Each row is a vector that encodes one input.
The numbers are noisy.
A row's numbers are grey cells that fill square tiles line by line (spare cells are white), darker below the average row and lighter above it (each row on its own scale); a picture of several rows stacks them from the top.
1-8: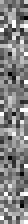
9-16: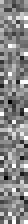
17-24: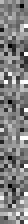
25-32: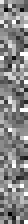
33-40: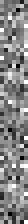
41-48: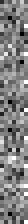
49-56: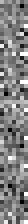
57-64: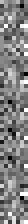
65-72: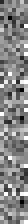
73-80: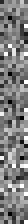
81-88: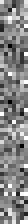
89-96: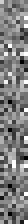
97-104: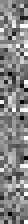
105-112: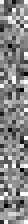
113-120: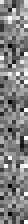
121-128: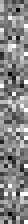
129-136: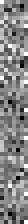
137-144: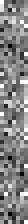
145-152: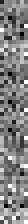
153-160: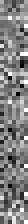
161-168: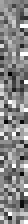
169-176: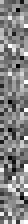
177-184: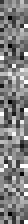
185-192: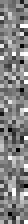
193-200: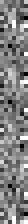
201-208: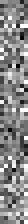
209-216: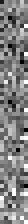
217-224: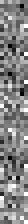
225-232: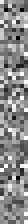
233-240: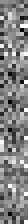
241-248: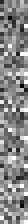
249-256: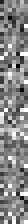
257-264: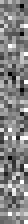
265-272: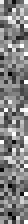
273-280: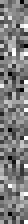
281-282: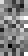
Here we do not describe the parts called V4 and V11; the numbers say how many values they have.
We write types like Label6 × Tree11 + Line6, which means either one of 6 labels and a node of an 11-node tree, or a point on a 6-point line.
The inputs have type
Bool × V4 × V11 + Line5 × Line5 × Line5 × Line5.
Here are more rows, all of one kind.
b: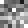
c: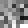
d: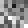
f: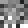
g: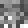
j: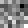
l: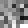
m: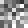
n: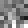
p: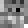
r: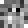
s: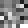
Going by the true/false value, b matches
p and r.
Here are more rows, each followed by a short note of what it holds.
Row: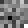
a point on each of four 5-point lines
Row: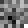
a point on each of four 5-point lines
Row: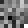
a point on each of four 5-point lines
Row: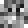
a true/false value, a value of V4 and a value of V11
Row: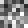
a true/false value, a value of V4 and a value of V11
